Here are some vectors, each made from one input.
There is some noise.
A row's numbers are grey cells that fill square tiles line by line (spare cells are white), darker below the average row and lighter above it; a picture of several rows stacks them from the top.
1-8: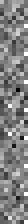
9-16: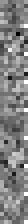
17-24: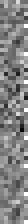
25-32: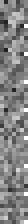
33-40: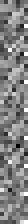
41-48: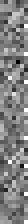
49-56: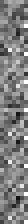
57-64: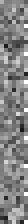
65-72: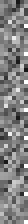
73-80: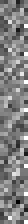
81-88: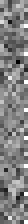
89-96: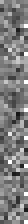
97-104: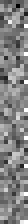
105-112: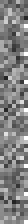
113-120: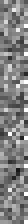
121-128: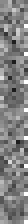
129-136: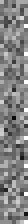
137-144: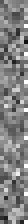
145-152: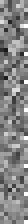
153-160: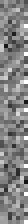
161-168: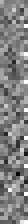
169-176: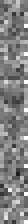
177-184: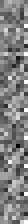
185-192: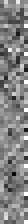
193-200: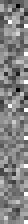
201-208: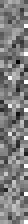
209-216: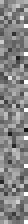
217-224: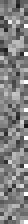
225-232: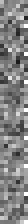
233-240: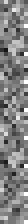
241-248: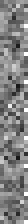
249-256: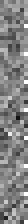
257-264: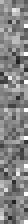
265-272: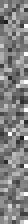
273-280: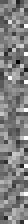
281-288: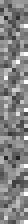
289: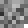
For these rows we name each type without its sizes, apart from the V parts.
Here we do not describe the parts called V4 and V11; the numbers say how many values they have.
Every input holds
a node of a tree, together with either a fixed value, or a true/false value, a value of V4 and a value of V11.
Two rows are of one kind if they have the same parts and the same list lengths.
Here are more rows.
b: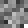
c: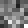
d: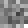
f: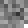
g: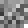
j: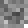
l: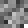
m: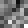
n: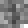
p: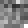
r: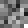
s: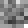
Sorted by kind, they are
b, c, l, m, r
d, f, g, j, n, p, s

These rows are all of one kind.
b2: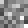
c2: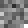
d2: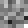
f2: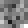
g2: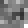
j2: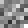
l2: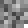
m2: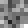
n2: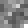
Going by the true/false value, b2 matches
d2, j2 and n2.
